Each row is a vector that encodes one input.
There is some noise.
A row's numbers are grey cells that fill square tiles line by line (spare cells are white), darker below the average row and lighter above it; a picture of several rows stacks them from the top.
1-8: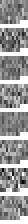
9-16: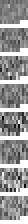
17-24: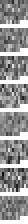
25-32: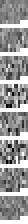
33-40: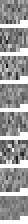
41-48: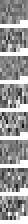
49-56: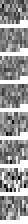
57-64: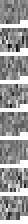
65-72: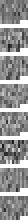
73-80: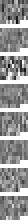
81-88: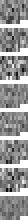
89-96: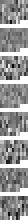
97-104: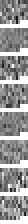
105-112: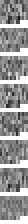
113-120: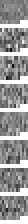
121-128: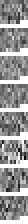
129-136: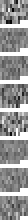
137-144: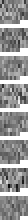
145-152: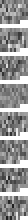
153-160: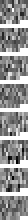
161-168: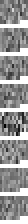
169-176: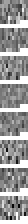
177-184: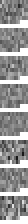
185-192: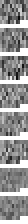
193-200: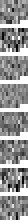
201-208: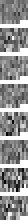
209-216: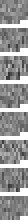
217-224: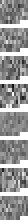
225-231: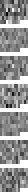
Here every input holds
a point on a 9-point circle.
